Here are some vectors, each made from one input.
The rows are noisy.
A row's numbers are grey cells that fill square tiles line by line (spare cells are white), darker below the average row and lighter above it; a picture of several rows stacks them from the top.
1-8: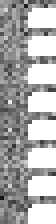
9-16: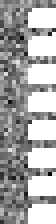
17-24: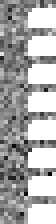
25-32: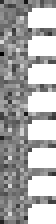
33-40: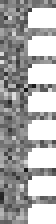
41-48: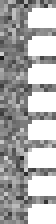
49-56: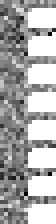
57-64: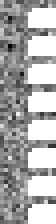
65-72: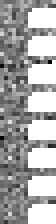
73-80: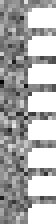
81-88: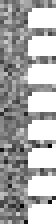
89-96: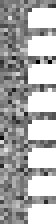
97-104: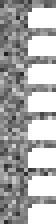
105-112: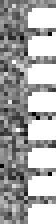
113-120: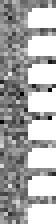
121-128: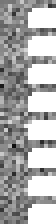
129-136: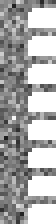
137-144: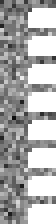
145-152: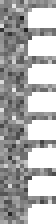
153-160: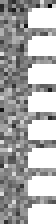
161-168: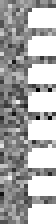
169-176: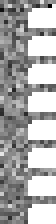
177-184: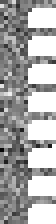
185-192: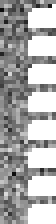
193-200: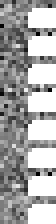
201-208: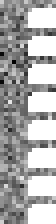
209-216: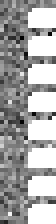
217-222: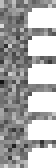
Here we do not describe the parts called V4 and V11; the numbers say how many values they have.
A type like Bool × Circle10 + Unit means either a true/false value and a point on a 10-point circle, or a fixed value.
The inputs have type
Circle8 × (Circle8 + V11) + V4.
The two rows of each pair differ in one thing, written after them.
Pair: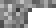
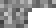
the value of V11
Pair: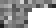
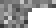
the value of V11
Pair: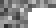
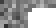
the value of V11
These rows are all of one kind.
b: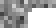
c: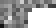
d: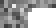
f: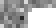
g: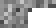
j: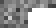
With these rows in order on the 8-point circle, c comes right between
g and j.
